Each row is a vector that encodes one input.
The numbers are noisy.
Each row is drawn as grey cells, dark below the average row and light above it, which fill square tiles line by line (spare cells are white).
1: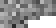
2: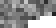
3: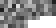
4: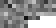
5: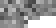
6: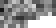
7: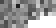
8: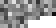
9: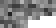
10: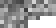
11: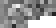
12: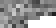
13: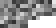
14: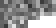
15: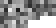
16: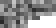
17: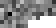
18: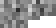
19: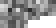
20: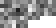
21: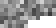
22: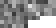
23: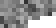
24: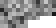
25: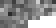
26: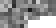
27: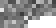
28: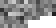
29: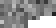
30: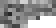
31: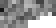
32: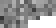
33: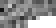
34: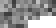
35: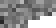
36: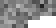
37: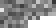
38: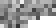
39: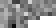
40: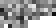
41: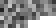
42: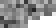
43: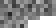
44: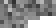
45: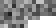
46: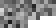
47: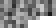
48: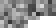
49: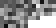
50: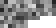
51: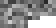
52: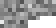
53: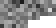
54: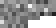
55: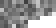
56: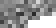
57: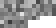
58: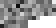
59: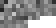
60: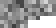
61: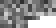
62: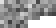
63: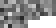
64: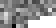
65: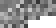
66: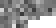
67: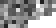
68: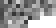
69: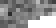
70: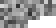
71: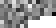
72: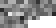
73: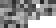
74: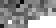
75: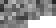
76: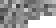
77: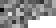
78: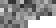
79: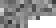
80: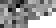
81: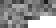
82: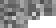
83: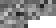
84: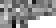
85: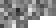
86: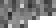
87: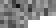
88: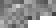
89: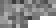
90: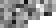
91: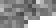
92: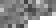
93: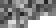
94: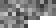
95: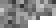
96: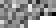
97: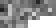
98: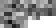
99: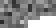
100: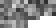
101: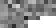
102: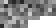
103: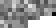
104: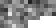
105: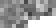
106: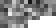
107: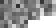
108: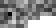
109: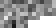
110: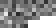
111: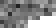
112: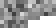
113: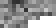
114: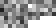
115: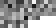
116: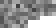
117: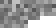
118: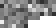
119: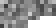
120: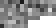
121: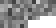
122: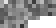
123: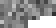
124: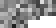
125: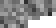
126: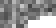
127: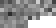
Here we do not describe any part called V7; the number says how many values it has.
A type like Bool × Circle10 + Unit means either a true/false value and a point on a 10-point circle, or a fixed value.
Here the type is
Bool × (Circle9 + V7).
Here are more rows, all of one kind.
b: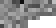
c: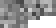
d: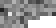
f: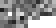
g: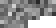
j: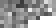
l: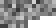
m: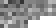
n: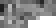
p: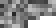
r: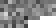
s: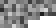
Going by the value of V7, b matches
c, j and m.
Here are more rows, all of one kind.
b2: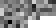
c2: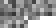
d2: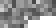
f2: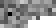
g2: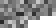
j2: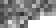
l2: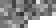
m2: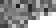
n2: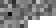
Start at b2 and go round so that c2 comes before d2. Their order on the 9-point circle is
b2, n2, f2, c2, j2, g2, m2, l2, d2.
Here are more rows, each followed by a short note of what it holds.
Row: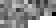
a true/false value and a value of V7
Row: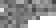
a point on a 9-point circle and a true/false value
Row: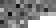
a point on a 9-point circle and a true/false value
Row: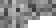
a point on a 9-point circle and a true/false value
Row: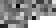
a true/false value and a value of V7
